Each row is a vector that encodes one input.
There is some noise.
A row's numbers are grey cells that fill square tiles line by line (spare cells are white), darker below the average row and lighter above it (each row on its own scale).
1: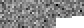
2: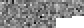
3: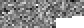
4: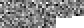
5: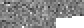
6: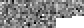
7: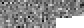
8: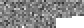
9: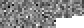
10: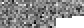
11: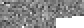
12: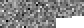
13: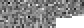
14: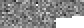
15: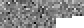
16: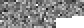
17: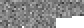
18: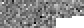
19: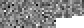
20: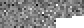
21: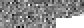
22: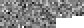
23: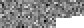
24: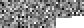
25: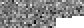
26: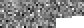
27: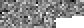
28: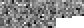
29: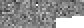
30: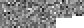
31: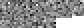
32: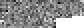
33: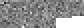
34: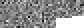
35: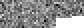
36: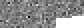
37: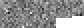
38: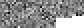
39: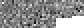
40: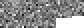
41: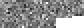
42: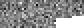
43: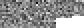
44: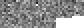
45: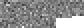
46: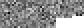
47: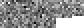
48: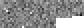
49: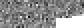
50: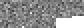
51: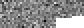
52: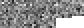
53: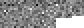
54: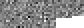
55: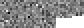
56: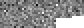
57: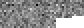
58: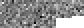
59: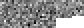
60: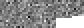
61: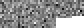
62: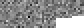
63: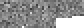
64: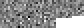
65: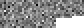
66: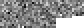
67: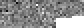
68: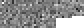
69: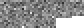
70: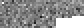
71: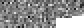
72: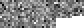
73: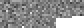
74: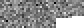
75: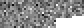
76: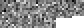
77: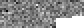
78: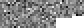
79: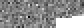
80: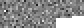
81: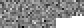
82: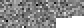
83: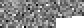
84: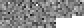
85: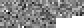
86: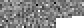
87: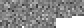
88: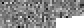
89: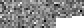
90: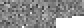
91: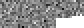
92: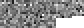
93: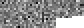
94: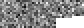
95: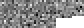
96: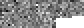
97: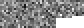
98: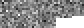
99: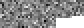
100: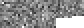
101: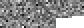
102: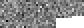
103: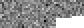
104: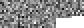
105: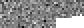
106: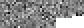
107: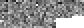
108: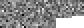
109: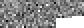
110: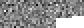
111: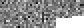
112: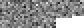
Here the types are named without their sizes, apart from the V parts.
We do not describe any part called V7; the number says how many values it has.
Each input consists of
a value of V7, together with a list of points on a circle.
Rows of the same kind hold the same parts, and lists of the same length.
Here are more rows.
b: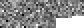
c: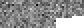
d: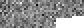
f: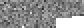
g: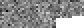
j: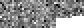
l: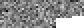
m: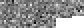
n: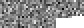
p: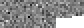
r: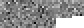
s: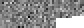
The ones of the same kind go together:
b, c, l, m, n, s
d, f, g, j
p, r

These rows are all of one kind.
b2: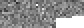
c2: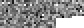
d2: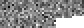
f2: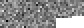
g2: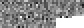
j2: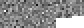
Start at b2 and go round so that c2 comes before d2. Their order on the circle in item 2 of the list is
b2, c2, d2, g2, f2, j2.
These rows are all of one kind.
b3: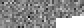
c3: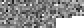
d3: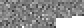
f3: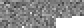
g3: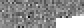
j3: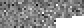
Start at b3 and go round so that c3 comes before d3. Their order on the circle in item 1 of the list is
b3, c3, j3, f3, g3, d3.
